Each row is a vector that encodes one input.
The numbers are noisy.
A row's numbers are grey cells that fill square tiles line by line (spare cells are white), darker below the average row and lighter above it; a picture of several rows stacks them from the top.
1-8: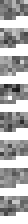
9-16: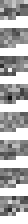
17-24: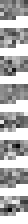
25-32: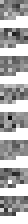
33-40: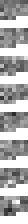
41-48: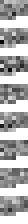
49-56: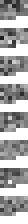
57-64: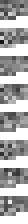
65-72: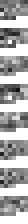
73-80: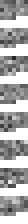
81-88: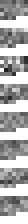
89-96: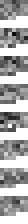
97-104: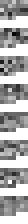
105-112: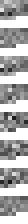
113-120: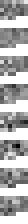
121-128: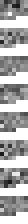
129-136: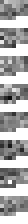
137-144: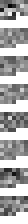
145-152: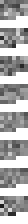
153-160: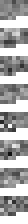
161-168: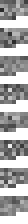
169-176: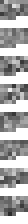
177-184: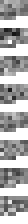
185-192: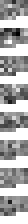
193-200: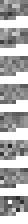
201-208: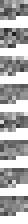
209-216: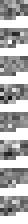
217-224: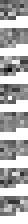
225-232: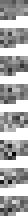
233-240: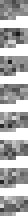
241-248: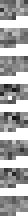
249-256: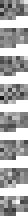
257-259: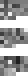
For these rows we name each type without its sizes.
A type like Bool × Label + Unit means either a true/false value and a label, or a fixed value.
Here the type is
Bool × Tree.
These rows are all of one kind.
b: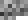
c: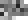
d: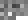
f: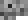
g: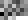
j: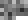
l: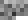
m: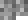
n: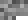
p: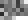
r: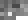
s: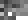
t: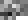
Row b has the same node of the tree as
f, g, n and t.
